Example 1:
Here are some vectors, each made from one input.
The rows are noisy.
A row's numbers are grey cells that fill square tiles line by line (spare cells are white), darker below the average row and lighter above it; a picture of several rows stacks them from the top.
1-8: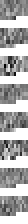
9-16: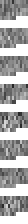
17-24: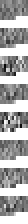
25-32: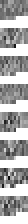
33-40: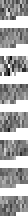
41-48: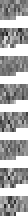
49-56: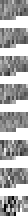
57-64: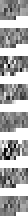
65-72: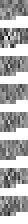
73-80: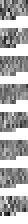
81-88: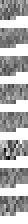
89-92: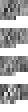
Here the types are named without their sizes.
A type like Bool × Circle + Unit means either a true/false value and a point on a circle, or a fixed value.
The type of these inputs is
Bool × Bool × Bool.
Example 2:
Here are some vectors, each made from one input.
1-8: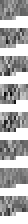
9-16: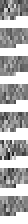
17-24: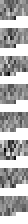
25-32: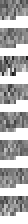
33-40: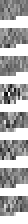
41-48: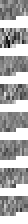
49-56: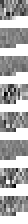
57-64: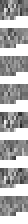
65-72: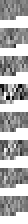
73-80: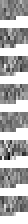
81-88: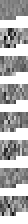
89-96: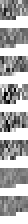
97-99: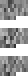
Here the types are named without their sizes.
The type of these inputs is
Bool × Bool × Bool.
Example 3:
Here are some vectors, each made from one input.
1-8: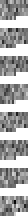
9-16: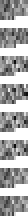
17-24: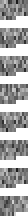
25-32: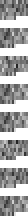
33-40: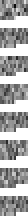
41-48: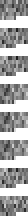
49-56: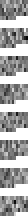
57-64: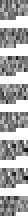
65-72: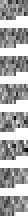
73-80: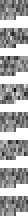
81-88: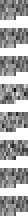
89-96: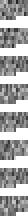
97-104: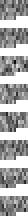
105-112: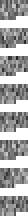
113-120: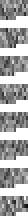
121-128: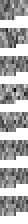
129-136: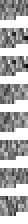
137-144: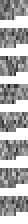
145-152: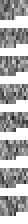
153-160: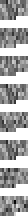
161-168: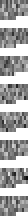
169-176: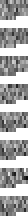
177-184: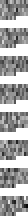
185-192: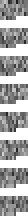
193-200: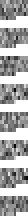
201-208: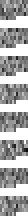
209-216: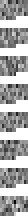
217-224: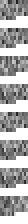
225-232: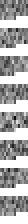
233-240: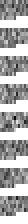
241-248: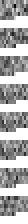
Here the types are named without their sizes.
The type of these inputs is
Line.
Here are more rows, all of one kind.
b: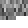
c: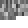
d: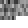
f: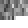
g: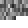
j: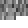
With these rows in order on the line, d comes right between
b and f.
